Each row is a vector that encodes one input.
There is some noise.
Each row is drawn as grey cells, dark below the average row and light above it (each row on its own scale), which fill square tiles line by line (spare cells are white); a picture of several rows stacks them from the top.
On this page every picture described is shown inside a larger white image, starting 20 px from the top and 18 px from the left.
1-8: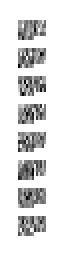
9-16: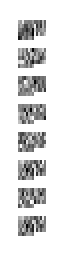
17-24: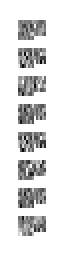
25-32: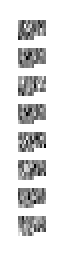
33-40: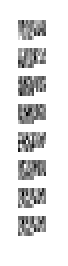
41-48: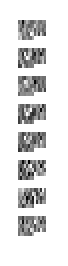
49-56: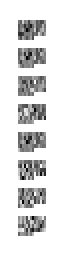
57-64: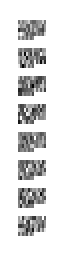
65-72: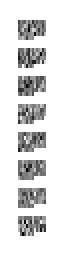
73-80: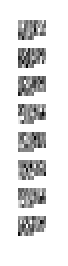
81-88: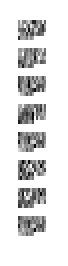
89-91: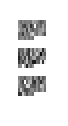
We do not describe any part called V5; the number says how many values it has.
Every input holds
a list of up to two items, each a true/false value and a value of V5.
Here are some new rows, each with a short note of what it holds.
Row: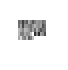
a list of two items
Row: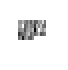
the empty list
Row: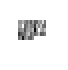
the empty list
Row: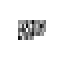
a list of two items
